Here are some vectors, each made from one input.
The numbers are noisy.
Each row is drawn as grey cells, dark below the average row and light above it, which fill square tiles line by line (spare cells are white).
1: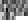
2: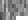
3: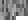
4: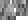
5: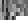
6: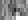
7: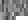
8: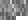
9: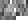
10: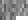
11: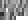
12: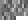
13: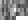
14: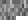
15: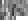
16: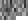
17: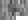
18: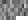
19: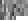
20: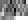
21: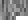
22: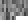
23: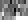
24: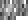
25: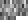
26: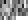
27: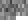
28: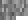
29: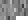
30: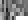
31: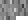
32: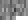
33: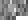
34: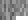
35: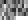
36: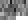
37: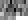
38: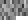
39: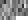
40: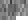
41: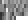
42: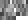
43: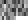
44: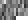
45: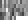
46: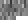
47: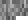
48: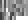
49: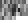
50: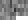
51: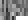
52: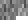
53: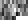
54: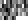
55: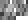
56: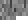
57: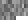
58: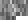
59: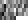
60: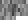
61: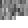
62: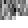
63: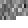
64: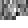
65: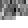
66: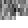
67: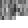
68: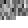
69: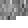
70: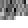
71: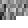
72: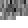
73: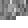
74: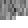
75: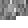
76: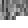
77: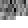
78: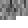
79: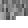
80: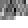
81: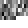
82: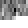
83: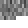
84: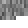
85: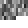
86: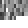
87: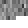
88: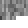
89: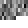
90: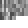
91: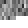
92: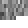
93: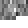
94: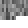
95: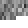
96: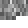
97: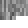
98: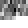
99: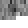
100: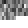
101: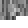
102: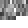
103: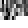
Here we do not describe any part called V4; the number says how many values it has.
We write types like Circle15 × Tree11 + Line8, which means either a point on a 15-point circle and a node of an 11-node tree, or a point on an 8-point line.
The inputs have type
Bool × Line3 × Line5 + Label5 × Label5 × V4.
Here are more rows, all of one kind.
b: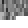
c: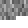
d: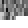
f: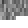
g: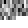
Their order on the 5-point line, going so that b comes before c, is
f, b, d, g, c.
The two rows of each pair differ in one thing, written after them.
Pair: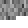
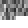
the place on the 3-point line
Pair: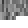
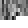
the true/false value
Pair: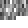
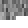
the place on the 5-point line
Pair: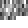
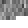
the place on the 5-point line
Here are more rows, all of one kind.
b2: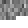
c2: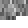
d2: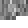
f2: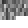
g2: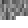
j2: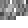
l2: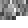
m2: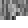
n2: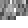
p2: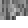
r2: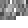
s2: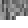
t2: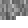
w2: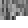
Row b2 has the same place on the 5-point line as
f2, g2 and r2.
